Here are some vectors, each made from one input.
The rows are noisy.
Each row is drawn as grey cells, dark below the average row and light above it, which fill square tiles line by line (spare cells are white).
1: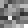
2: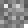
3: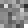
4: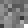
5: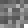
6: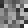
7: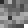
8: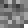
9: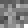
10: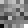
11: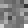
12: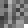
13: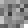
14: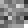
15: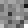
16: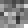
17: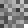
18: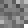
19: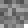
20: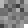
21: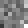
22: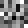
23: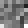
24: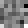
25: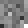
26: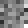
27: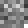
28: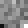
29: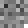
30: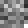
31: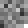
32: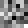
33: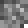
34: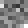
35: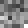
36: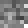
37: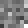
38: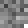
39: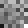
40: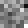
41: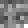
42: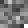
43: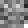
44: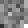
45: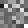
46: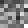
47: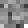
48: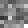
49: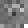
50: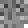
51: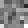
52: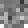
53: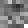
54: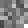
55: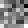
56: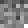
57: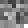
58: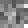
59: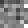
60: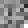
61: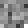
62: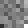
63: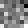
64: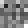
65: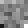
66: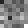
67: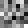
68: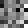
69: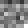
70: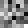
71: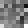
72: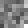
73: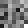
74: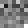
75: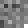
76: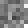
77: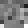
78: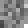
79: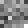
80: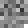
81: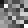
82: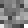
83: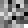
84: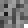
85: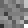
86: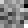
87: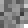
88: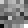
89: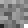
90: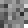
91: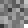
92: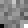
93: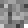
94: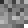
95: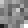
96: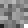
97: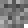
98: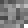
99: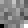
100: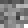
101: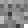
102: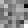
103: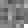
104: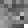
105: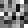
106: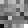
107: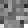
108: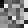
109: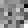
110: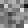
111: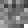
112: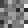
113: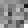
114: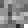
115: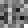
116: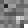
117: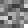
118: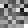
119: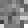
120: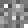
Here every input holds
a list of up to three points on a 10-point circle.
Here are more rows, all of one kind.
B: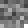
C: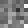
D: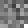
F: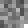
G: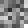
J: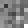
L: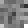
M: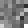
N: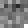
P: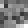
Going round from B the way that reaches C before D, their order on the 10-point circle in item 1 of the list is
B, L, M, J, N, G, F, P, C, D.
